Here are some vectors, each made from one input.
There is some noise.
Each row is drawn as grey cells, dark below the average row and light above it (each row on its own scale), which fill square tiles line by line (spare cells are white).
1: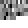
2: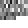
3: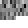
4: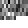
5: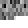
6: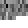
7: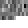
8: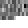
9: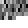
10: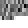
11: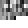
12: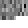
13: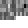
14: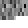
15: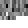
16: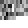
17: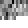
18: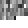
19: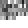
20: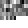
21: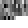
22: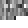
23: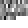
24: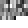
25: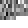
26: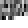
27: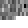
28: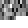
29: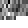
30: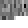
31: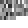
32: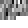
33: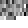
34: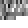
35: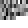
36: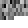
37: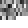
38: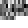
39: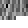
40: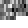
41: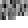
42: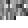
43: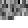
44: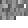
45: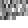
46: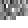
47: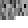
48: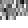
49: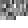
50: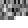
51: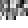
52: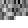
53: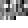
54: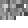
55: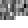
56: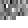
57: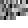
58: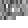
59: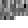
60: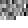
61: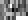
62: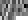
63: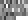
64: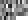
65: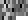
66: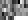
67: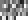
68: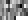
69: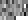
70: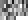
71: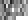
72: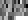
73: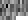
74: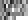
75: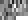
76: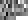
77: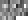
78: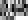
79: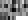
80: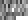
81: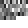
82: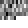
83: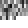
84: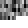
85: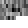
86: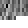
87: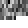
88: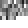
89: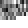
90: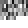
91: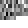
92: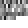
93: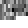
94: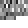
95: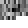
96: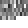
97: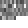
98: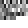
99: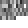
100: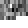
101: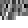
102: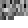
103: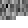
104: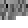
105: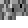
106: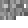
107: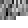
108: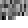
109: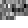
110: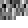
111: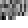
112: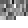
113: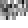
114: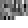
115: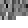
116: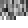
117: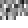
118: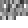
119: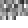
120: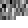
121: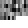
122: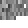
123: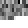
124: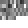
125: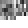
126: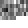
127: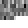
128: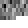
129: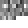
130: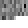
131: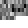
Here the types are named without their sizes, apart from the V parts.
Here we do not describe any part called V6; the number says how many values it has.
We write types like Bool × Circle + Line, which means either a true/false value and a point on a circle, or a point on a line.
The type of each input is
Tree × (Tree + V6).
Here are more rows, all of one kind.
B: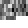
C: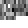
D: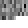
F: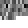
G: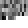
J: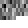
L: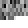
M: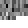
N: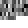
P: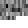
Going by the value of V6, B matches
C and N.
